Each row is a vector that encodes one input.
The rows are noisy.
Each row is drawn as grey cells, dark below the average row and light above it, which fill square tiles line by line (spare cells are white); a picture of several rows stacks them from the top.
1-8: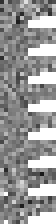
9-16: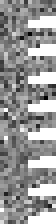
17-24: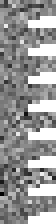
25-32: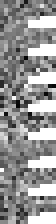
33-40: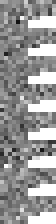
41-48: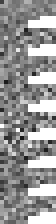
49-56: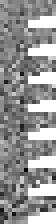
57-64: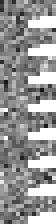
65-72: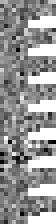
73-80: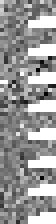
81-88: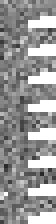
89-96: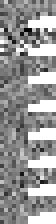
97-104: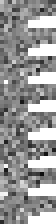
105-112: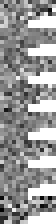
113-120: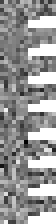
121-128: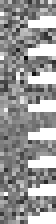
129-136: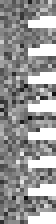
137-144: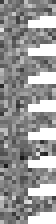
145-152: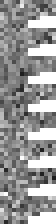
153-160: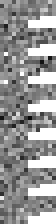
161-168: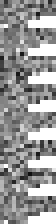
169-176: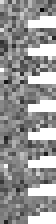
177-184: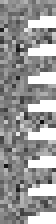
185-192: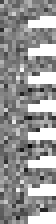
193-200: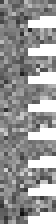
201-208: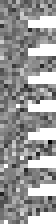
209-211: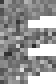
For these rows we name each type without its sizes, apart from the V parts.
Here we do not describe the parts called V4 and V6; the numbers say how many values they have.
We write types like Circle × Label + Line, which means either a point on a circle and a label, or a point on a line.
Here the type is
(Bool × Tree + Line) × V4 + V6.
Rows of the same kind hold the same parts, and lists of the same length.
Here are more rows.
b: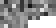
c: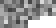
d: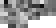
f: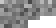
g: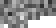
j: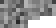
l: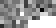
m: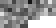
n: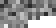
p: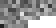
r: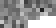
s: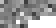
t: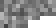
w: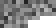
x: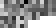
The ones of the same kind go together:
b, d, g, n
c, f, j, m, t
l, p, r, s, w, x

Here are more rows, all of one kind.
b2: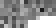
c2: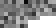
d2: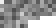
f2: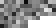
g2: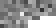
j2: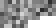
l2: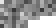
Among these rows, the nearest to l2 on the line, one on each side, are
b2 and g2.
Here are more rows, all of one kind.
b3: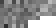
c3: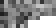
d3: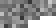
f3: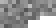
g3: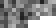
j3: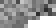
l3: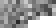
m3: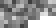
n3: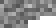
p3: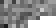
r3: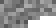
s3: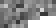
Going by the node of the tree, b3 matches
d3 and f3.
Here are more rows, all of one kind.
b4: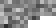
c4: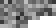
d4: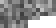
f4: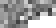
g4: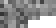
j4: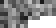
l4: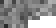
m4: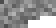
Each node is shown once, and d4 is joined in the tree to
f4 and g4.
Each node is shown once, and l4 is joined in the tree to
c4, g4 and j4.
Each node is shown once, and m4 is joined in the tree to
b4 and g4.
